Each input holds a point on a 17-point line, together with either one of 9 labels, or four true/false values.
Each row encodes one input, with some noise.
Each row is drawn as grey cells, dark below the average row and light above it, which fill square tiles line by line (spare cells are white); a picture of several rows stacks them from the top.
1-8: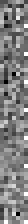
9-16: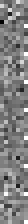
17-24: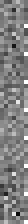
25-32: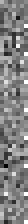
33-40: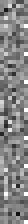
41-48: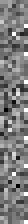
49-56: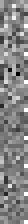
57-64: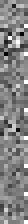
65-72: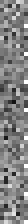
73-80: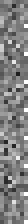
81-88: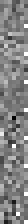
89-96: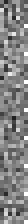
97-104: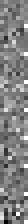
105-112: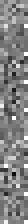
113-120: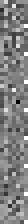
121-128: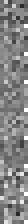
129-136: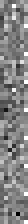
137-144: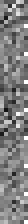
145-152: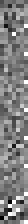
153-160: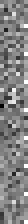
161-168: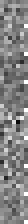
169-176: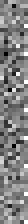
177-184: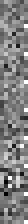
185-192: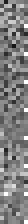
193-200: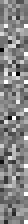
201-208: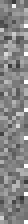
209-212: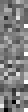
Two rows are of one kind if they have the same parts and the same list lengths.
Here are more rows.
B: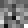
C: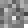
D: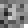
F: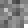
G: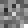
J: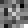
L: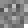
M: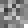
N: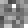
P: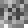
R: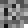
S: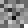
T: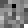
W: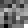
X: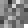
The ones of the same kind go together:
B, C, F, L, P, T, W
D, G, J, M, N, R, S, X

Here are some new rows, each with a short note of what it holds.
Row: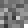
one of 9 labels and a point on a 17-point line
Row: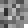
a point on a 17-point line and four true/false values
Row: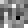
a point on a 17-point line and four true/false values
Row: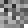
a point on a 17-point line and four true/false values
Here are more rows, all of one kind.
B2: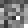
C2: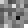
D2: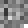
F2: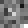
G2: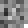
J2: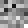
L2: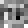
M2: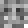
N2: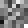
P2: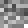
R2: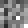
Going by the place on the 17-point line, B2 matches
G2 and R2.
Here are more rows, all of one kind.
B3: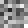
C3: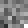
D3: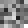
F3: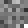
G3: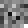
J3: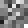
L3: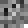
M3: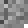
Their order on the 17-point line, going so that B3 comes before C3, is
F3, J3, M3, B3, C3, L3, D3, G3.
